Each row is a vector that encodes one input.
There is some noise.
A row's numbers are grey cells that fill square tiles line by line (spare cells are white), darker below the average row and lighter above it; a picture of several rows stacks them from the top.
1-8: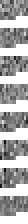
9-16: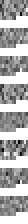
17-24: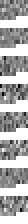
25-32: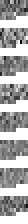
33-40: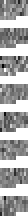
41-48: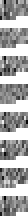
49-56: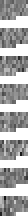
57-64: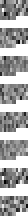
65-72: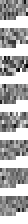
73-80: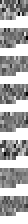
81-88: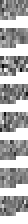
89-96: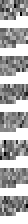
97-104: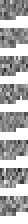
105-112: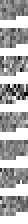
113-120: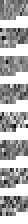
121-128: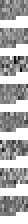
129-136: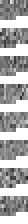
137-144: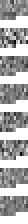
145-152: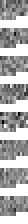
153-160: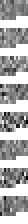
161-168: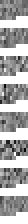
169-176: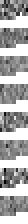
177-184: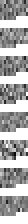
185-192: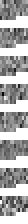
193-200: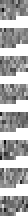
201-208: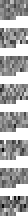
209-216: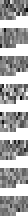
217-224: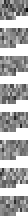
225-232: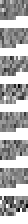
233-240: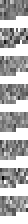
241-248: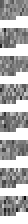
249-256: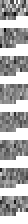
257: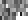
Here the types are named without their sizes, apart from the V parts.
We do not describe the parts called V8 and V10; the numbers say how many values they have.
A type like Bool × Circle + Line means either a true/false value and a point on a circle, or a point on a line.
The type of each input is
(Circle + V8) × V10 + List(Line).
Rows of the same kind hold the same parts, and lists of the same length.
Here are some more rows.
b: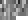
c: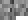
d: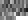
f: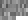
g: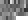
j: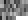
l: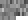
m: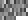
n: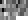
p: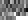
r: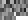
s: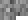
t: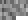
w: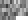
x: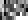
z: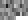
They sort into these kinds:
b, c, n, s, t
d, g, p
f, l, w, z
j, x
m, r

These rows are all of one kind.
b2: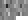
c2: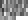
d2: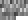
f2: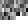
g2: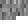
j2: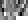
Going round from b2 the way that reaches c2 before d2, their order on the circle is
b2, c2, d2, f2, j2, g2.
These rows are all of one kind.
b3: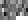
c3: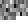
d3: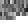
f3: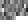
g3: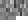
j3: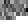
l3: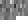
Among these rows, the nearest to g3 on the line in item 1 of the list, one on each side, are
c3 and f3.
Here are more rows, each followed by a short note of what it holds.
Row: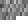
a point on a circle and a value of V10
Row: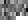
a list of two items
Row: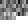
a point on a circle and a value of V10
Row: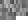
a value of V8 and a value of V10
